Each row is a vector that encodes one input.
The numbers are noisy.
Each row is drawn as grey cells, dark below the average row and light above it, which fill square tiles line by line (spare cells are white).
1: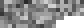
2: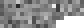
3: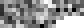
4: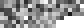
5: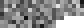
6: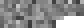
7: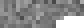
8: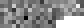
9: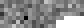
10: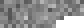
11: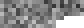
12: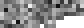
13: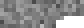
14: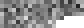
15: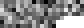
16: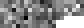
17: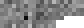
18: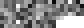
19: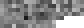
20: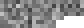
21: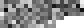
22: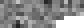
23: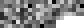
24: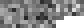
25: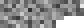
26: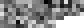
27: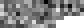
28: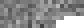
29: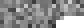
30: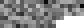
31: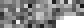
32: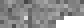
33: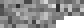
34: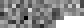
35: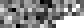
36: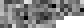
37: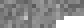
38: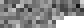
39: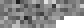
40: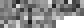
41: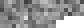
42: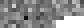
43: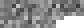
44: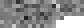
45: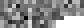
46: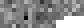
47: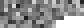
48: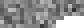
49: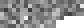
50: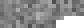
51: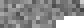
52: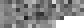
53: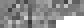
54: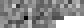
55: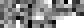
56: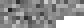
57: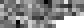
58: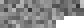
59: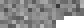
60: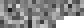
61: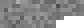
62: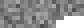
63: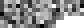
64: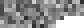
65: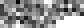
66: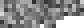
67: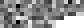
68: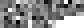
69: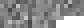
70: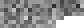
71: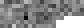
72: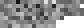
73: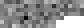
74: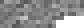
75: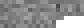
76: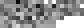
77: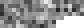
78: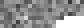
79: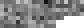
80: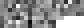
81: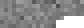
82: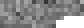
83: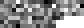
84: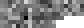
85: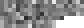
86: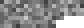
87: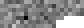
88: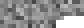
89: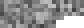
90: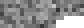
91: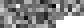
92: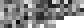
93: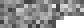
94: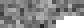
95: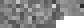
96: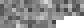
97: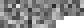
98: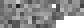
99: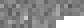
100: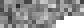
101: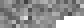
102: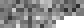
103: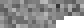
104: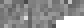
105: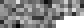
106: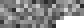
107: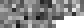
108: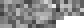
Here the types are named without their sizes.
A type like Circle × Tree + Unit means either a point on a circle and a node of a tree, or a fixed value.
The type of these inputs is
Bool × (Line + Tree).
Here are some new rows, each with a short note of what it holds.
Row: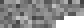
a node of a tree and a true/false value
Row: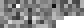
a node of a tree and a true/false value
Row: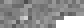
a node of a tree and a true/false value
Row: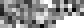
a point on a line and a true/false value
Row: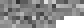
a node of a tree and a true/false value
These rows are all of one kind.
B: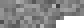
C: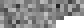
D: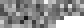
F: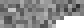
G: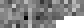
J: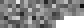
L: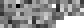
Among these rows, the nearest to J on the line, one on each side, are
C and D.
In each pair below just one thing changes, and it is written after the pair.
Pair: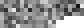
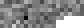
the true/false value
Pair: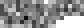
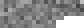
the true/false value
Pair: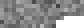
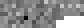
the true/false value
